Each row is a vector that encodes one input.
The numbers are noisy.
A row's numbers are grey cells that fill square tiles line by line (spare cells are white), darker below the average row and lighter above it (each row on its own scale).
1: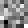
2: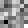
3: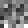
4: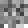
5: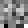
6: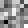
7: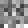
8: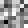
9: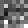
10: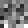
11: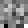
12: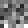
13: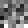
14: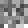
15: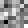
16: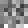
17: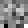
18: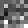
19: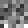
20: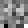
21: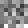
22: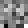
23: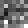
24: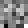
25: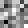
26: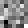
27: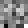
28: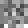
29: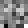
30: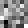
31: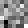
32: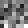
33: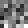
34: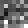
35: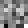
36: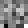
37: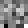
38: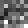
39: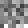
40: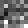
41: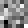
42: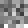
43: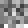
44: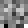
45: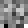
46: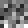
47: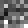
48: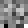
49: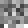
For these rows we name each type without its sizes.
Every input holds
a point on a line.
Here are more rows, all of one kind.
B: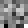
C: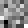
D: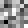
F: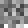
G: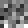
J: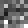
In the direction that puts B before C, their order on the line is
B, C, D, F, G, J.
